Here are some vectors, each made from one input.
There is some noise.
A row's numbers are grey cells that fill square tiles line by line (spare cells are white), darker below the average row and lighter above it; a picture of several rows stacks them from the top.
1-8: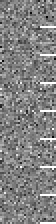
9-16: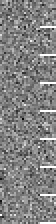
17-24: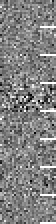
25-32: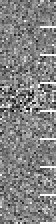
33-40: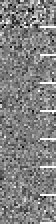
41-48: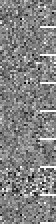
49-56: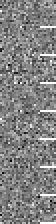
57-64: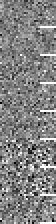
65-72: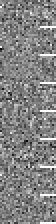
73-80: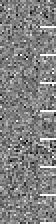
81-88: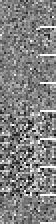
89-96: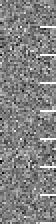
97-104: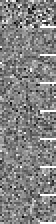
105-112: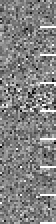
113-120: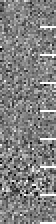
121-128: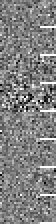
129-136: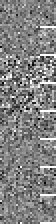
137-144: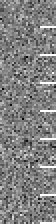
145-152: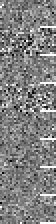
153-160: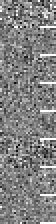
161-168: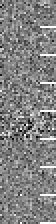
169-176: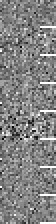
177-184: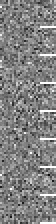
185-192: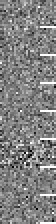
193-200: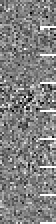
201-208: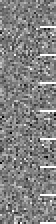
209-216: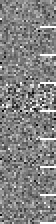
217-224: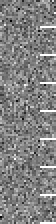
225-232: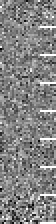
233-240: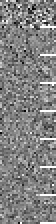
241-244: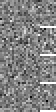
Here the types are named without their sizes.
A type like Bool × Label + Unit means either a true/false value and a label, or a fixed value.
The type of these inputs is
Circle × (Tree + Unit) + Line.
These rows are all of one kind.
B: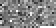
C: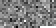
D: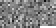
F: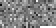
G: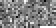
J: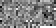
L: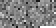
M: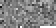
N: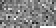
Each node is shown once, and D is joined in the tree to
C.
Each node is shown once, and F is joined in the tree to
M and N.
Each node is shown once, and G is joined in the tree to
J and M.
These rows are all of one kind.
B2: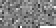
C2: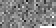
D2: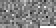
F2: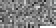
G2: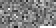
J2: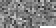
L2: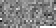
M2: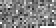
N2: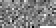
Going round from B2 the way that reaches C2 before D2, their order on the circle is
B2, M2, C2, G2, J2, N2, F2, D2, L2.
